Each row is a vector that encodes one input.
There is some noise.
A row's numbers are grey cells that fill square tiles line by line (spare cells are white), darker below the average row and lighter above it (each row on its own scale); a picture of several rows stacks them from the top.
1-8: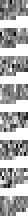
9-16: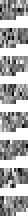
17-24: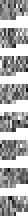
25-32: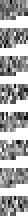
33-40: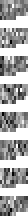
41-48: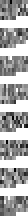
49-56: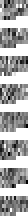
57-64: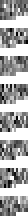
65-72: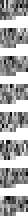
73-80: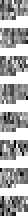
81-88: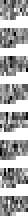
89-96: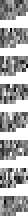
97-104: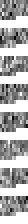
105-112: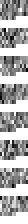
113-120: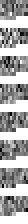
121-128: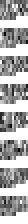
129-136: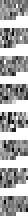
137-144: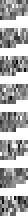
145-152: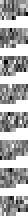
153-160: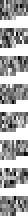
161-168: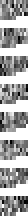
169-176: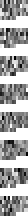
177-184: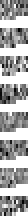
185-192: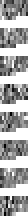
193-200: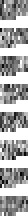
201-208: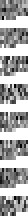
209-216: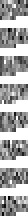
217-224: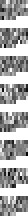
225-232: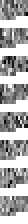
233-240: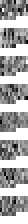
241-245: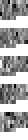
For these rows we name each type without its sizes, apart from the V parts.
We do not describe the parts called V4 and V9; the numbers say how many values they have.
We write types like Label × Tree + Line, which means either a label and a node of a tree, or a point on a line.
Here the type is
Label × Label + (Line + V4) × V9.
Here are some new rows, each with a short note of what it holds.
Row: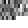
two labels
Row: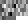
a value of V4 and a value of V9
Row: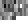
two labels
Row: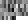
a point on a line and a value of V9
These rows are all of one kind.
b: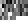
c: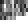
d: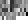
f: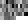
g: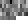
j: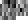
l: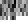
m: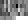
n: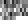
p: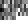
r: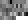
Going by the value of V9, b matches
j and p.
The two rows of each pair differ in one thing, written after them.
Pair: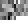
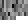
the value of V9
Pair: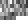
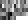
the value of V4
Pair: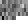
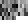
the value of V9
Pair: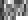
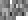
the value of V4
